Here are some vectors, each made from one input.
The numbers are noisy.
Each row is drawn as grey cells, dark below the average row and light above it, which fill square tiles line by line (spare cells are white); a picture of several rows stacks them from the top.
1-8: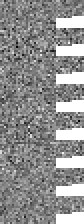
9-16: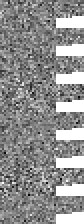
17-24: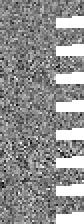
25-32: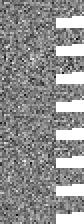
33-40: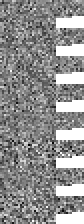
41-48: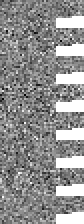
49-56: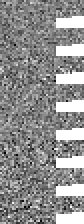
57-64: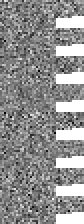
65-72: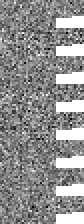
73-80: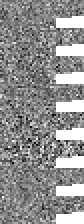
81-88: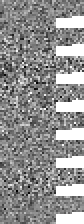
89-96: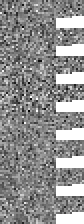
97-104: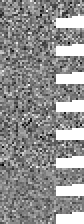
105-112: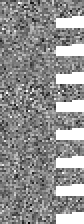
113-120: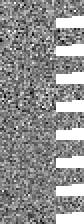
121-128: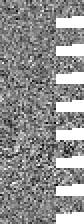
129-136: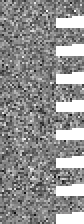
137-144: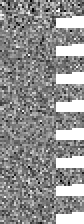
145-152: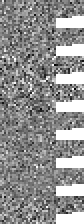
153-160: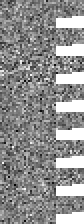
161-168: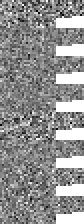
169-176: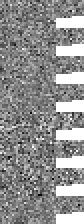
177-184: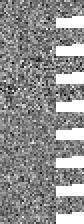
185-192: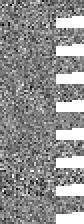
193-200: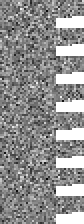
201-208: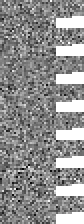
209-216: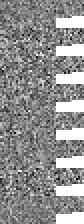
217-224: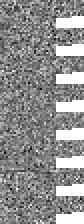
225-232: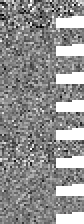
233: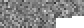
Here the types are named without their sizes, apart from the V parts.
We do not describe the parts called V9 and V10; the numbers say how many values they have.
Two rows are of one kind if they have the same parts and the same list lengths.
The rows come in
3 kinds.
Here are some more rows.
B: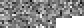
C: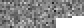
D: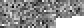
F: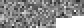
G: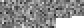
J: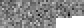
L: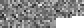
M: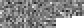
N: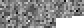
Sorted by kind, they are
B, D, M
C, J, L, N
F, G

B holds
a true/false value and a value of V9.
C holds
a node of a tree.
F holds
a value of V10.
